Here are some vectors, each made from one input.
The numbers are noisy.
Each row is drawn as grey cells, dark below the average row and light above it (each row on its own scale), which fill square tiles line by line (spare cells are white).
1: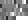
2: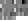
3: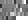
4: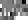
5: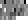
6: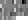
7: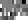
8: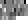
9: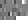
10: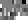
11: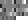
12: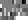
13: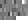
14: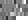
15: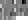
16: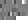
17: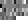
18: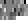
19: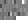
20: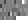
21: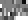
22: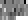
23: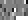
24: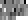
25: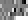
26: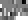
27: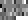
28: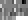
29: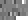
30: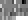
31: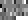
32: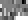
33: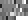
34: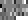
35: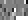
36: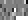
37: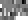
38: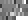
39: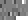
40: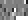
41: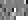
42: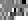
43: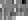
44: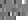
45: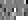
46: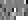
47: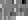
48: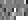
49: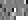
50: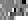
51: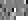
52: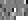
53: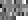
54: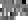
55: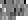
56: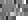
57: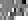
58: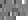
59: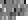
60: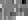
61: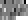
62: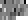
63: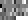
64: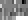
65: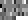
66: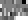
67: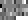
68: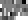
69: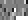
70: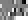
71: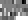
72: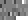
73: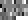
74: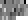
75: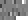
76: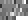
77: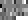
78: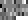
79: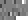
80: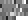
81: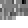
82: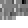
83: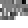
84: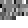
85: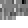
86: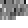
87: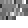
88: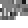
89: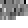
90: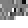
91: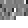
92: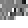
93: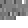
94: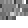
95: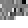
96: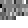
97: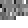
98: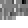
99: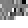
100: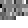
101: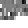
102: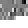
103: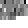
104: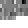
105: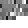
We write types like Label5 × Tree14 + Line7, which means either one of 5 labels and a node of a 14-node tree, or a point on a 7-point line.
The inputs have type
Bool × Label4.
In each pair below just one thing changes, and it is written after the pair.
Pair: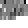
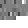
the true/false value
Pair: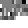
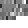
the true/false value
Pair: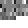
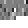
the label
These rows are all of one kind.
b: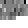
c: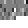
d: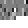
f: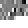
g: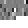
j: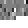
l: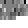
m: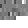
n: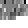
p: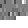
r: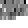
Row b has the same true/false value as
f, l, n and r.
